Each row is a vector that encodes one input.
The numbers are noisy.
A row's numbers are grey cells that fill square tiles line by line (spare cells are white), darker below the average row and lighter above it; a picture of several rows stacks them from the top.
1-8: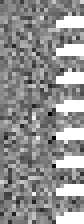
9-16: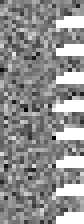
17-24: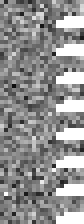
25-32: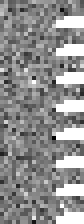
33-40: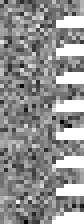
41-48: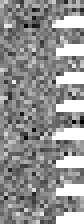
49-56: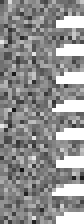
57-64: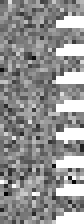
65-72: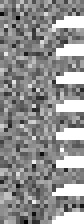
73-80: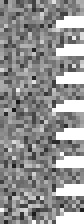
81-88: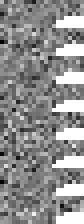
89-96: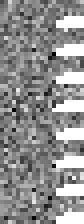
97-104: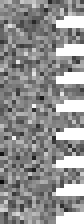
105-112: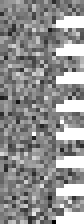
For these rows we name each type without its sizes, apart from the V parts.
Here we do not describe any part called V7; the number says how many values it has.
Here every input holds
a value of V7, together with a list of points on a line.
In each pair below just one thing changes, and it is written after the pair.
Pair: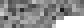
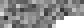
the place on the line in item 1 of the list
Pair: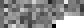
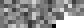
the place on the line in item 2 of the list
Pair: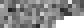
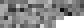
the place on the line in item 2 of the list
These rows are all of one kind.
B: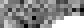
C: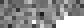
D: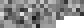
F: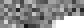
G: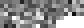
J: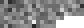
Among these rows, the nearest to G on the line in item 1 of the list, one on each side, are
B and J.
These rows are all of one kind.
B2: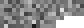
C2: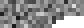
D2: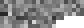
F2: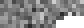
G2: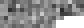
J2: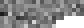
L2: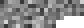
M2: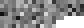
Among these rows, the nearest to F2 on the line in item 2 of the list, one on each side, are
C2 and G2.
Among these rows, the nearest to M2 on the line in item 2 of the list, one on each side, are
B2 and L2.
